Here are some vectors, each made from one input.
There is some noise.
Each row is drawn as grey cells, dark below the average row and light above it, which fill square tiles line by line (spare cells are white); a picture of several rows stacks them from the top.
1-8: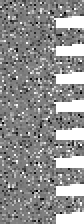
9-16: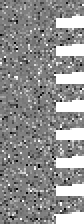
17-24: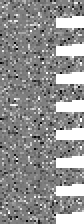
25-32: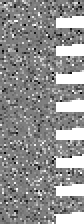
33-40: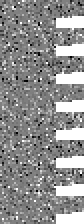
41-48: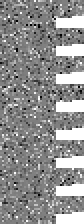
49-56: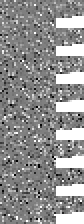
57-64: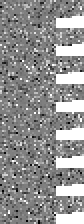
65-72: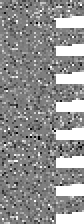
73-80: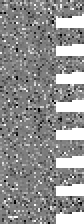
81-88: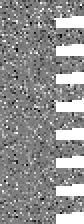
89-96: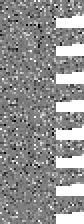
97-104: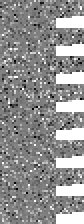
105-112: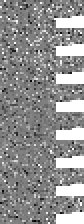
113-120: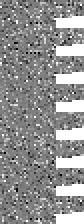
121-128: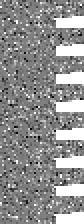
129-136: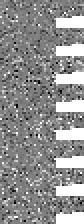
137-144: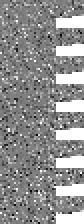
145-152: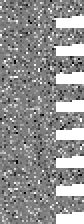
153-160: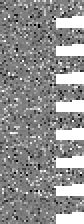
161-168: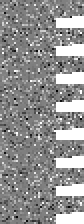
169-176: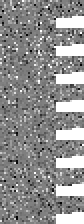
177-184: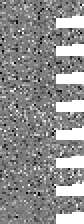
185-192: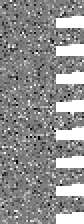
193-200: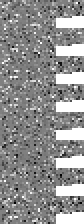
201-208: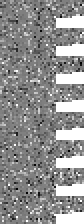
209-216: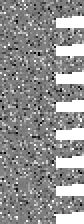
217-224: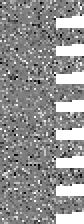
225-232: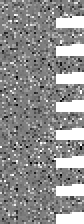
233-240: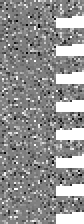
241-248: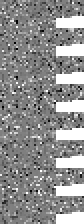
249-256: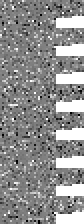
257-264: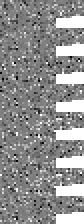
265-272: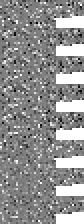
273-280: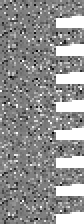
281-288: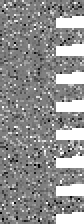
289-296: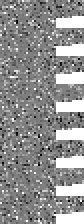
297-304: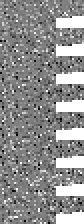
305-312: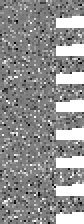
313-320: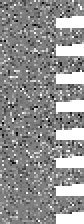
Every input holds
a node of each of four 7-node trees, together with either a fixed value, or a node of a 7-node tree.
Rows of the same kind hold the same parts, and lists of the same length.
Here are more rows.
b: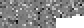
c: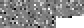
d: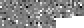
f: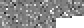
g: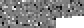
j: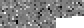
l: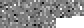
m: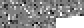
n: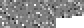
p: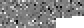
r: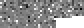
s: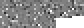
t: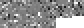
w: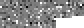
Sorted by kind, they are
b, g, j, l, m, p
c, d, f, n, r, s, t, w

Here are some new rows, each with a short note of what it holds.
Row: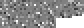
a node of each of four 7-node trees
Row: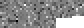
a node of each of five 7-node trees
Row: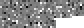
a node of each of four 7-node trees
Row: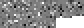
a node of each of four 7-node trees
